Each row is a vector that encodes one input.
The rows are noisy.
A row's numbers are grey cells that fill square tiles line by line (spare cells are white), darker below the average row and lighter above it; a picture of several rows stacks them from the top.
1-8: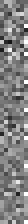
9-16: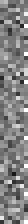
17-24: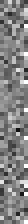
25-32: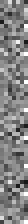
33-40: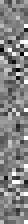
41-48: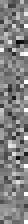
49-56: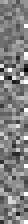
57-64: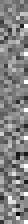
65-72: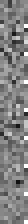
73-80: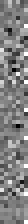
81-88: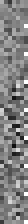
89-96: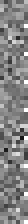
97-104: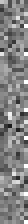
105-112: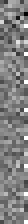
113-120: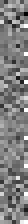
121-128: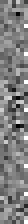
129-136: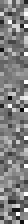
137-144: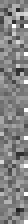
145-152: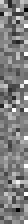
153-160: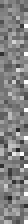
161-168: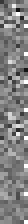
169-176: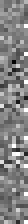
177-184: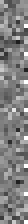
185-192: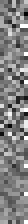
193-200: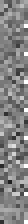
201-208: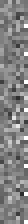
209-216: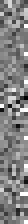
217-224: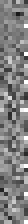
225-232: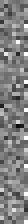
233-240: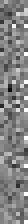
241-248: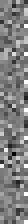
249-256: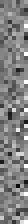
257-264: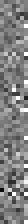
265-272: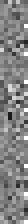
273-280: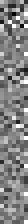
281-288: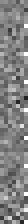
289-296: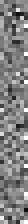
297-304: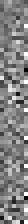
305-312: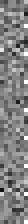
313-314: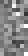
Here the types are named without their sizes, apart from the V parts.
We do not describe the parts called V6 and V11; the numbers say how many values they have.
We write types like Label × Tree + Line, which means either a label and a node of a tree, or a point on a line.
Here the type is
Bool × (Line + V6) + V11.
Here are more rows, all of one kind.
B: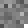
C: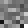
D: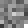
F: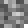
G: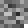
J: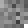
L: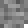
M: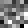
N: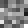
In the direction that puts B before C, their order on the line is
G, M, N, D, B, J, L, F, C.
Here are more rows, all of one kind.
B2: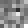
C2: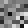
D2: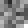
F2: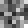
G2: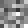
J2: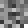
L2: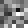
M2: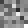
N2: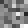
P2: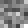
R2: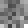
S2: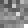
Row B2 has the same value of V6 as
G2, L2, P2 and R2.
